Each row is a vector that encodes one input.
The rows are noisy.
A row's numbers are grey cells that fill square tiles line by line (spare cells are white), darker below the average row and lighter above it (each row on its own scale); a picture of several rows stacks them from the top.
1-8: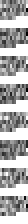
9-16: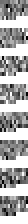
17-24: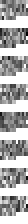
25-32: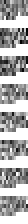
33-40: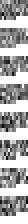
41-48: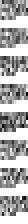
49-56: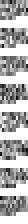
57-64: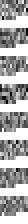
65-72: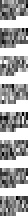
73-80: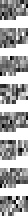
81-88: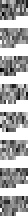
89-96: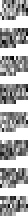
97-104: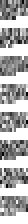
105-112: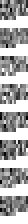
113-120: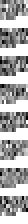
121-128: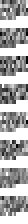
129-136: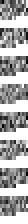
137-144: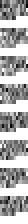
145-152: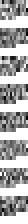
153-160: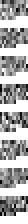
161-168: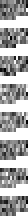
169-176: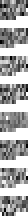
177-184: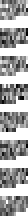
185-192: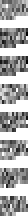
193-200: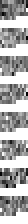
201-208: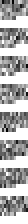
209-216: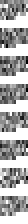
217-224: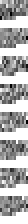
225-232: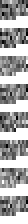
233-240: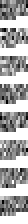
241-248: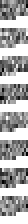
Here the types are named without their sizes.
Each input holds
two labels and three true/false values.
